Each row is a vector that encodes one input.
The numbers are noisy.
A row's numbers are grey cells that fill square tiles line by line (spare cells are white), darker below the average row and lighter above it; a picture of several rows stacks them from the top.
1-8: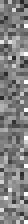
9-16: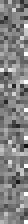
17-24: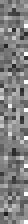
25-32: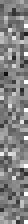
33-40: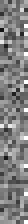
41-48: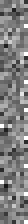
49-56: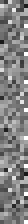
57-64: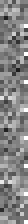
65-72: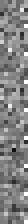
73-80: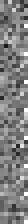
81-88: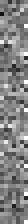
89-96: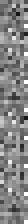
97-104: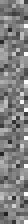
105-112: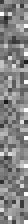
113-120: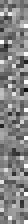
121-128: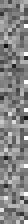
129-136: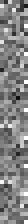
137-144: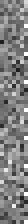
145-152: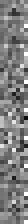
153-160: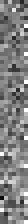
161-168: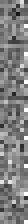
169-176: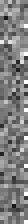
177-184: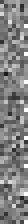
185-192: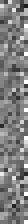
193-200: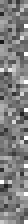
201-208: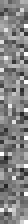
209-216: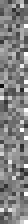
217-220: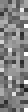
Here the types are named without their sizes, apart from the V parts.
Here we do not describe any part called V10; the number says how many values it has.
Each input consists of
either a point on a circle, or a fixed value, or a true/false value and a value of V10.
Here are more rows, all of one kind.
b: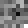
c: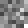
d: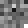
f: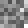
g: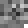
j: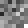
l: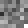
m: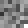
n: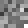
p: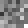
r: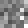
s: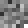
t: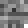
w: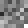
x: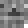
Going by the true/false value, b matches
d, g, t and x.
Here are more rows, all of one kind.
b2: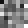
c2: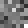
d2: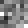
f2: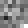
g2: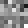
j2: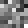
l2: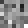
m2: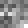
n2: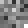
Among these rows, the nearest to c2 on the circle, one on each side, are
j2 and n2.
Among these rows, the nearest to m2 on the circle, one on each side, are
d2 and f2.
